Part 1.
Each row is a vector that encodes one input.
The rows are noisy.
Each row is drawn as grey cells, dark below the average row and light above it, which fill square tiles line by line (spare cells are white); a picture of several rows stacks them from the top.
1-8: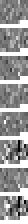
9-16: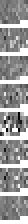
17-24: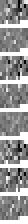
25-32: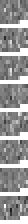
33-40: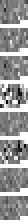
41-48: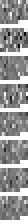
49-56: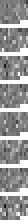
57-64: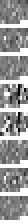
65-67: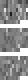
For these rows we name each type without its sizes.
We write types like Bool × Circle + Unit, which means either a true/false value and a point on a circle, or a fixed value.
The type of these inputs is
Bool × Bool × Bool + Line.
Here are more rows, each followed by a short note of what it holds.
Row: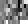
a point on a line
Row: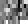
a point on a line
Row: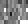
three true/false values
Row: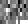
a point on a line
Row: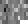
three true/false values
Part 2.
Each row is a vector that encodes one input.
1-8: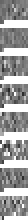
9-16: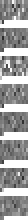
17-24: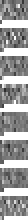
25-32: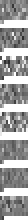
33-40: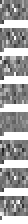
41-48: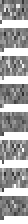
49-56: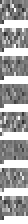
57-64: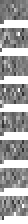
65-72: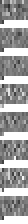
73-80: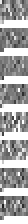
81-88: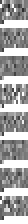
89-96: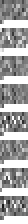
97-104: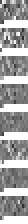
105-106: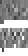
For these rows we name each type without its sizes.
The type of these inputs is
Bool × Tree.
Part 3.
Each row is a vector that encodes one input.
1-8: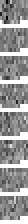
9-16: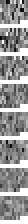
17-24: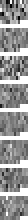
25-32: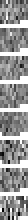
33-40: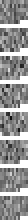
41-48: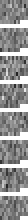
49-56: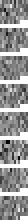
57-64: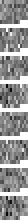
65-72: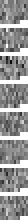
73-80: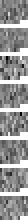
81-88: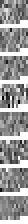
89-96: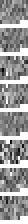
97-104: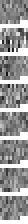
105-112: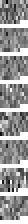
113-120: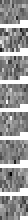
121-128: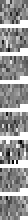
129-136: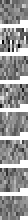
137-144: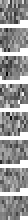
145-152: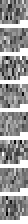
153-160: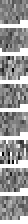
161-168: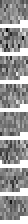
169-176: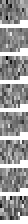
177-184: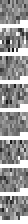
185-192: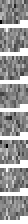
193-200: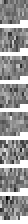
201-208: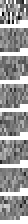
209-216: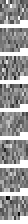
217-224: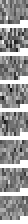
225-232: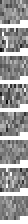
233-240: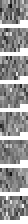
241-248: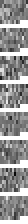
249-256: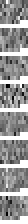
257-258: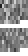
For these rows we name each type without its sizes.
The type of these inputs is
Bool × Bool × Bool × Bool × Circle + Unit.
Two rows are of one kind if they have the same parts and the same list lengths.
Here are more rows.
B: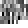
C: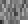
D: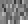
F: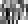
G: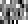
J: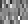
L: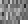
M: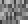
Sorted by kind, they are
B, F, G
C, D, J, L, M

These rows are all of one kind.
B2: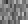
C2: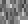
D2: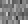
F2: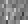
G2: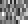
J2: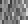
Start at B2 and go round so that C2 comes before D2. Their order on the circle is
B2, C2, G2, J2, D2, F2.
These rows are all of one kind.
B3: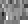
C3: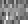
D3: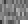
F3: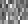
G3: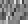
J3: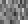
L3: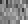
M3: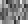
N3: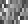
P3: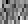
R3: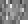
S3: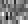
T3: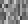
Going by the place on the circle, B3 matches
C3, M3 and P3.
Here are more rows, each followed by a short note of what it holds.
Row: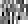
a fixed value
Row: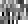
a fixed value
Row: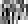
a fixed value
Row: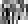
a fixed value
